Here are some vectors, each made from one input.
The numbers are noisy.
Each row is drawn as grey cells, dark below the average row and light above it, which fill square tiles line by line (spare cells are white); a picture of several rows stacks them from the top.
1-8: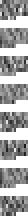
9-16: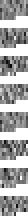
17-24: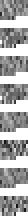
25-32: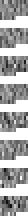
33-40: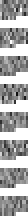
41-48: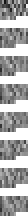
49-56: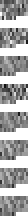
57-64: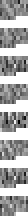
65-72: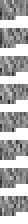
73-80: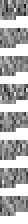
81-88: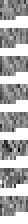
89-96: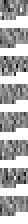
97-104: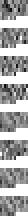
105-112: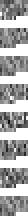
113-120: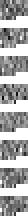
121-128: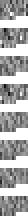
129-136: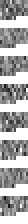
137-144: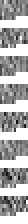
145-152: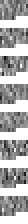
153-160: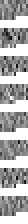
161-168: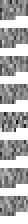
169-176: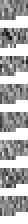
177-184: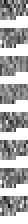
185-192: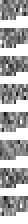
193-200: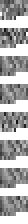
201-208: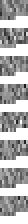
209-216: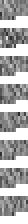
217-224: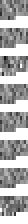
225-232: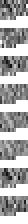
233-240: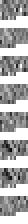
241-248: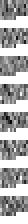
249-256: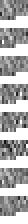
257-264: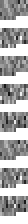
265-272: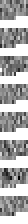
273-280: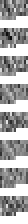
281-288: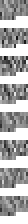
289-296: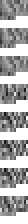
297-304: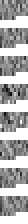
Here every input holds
either a node of a 9-node tree, or a list of up to two items, each a point on a 5-point line and a true/false value.
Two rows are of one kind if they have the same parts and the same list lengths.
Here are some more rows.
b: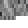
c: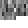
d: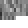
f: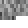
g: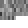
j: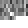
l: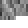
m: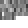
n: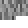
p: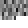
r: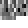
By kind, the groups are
b, f, g, m, n
c, p, r
d, l
j

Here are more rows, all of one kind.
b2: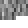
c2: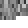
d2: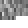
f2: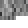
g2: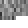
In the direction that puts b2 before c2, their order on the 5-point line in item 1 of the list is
b2, d2, g2, f2, c2.
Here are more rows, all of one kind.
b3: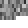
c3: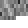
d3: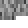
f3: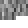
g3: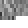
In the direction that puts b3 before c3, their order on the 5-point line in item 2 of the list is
b3, d3, f3, c3, g3.
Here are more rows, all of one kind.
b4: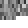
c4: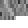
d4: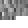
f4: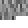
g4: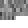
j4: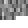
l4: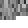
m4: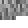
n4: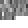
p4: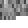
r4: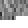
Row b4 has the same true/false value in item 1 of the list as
f4, l4 and m4.
